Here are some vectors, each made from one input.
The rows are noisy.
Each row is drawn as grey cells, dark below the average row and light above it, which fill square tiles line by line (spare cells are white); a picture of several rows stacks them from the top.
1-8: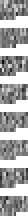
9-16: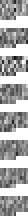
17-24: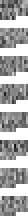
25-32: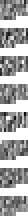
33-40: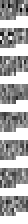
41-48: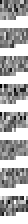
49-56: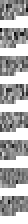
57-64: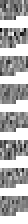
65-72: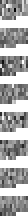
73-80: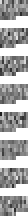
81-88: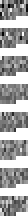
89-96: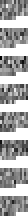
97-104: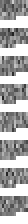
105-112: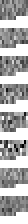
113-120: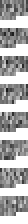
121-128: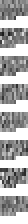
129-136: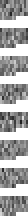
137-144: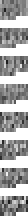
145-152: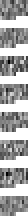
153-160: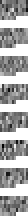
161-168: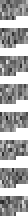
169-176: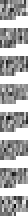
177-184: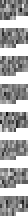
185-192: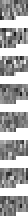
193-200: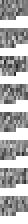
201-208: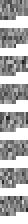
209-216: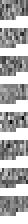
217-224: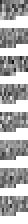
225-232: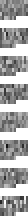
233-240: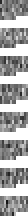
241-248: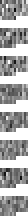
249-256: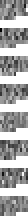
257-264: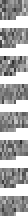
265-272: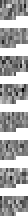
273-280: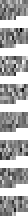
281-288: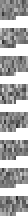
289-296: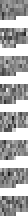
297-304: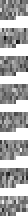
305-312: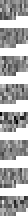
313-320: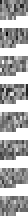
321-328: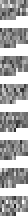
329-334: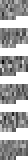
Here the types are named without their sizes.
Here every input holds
a list of points on a circle.
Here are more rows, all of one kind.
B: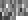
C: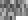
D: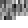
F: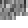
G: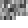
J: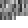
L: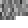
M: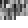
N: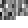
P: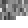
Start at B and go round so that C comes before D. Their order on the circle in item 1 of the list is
B, F, L, G, C, D, P, M, N, J.
